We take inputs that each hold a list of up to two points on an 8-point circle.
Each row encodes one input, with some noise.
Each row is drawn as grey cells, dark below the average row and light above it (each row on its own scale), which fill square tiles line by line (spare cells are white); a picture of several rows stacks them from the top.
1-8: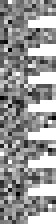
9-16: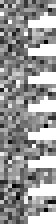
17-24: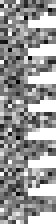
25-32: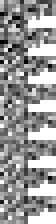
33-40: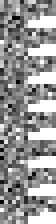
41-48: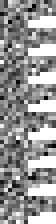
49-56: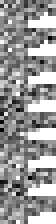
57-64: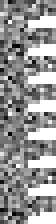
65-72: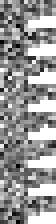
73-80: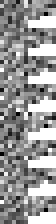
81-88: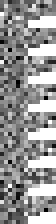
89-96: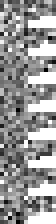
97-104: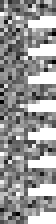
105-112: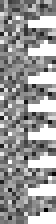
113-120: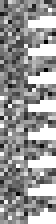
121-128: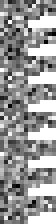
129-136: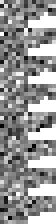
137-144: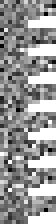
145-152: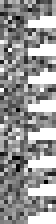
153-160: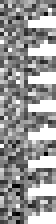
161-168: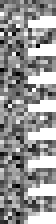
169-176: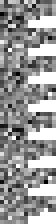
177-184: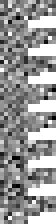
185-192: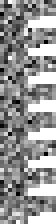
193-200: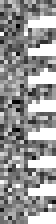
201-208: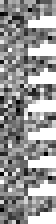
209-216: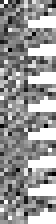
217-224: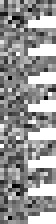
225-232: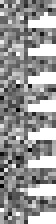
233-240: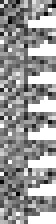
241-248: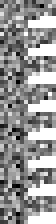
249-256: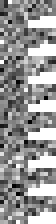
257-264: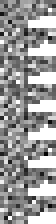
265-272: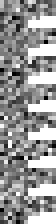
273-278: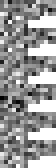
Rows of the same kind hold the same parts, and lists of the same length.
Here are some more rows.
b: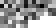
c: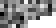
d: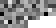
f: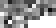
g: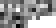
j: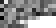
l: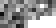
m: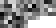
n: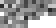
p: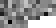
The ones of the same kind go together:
b, f, n
c, d, g, l, m, p
j

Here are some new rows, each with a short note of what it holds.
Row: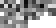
a list of one item
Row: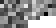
a list of two items
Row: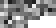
a list of one item
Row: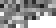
a list of one item
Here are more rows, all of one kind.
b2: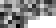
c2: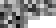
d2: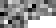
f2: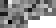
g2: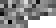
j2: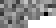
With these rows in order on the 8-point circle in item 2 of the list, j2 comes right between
c2 and g2.
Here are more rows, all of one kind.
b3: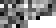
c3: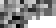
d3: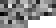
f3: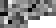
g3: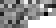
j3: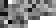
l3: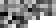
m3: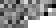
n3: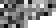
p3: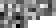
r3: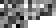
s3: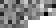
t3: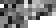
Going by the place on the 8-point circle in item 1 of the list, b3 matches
n3, r3 and t3.
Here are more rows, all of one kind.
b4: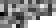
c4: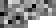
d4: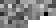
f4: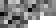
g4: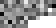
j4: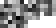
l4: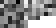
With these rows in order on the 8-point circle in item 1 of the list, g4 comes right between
c4 and d4.
